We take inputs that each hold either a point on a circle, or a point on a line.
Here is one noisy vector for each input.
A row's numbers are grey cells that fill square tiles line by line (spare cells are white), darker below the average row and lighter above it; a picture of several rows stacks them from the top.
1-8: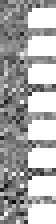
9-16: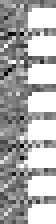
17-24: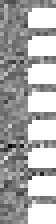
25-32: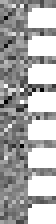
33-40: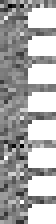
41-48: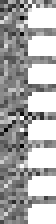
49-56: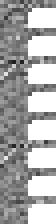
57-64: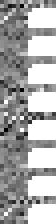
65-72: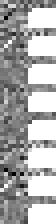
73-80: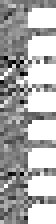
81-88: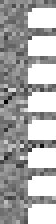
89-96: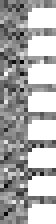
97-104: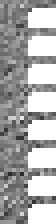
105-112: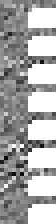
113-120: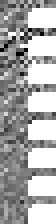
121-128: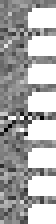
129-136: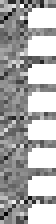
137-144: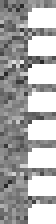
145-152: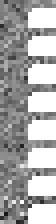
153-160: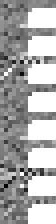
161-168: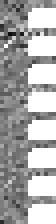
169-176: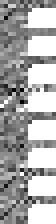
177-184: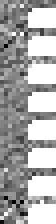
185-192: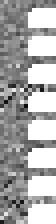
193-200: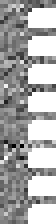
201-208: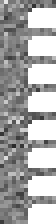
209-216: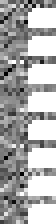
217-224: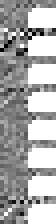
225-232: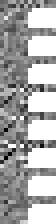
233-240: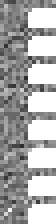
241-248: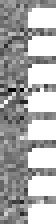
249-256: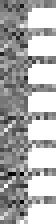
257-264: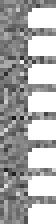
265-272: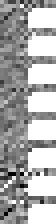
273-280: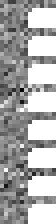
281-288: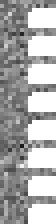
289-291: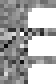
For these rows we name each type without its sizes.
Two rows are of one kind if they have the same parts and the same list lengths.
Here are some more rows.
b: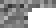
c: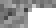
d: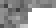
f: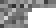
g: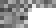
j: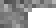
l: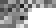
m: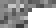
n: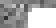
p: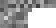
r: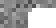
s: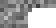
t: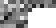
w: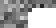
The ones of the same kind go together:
b, f, m, p, s, t, w
c, d, g, j, l, n, r

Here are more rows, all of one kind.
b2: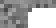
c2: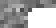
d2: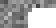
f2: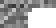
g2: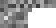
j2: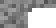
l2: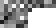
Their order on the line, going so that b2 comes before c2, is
j2, f2, l2, b2, d2, c2, g2.
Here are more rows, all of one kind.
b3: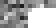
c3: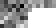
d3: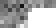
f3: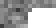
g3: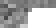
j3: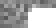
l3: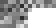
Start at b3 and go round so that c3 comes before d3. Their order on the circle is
b3, f3, c3, d3, g3, l3, j3.
